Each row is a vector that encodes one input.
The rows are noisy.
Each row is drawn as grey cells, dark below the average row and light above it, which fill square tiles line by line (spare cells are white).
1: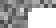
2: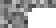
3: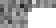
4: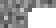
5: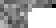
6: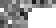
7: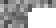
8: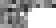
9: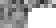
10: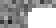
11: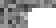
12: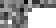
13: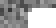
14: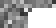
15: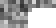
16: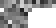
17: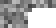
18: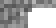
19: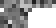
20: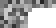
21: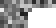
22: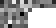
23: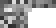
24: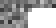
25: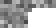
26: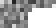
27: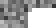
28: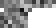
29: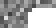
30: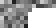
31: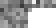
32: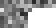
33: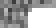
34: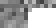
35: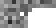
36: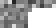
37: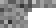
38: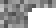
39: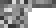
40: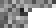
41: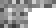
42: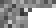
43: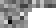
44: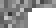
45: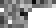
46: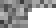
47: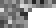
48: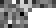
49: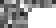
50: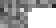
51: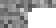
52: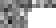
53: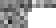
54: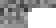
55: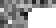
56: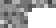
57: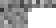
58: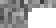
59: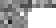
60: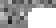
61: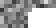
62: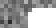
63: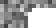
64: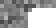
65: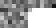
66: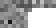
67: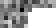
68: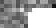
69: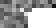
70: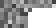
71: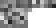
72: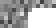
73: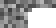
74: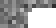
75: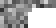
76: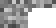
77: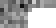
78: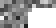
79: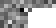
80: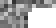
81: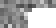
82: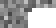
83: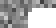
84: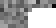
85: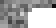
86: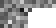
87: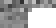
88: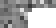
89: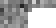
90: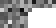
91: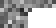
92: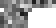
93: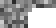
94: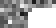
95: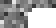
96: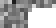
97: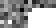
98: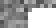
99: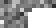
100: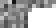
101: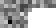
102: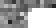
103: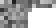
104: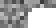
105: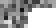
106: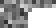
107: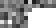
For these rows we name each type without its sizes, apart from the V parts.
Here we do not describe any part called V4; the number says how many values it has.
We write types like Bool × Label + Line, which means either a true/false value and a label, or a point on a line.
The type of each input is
Line × (Tree + V4).
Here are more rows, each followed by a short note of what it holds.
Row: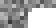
a point on a line and a node of a tree
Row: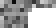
a point on a line and a value of V4
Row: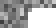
a point on a line and a node of a tree
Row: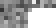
a point on a line and a node of a tree
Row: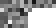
a point on a line and a value of V4
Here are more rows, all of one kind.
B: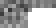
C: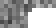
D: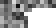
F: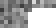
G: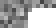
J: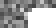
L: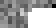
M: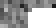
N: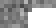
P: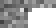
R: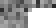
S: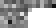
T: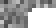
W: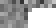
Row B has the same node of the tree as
F, M, N and P.
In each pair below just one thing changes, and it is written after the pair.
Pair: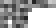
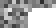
the value of V4
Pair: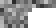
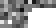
the value of V4
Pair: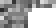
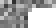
the place on the line
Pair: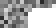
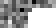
the value of V4
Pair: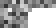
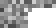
the place on the line
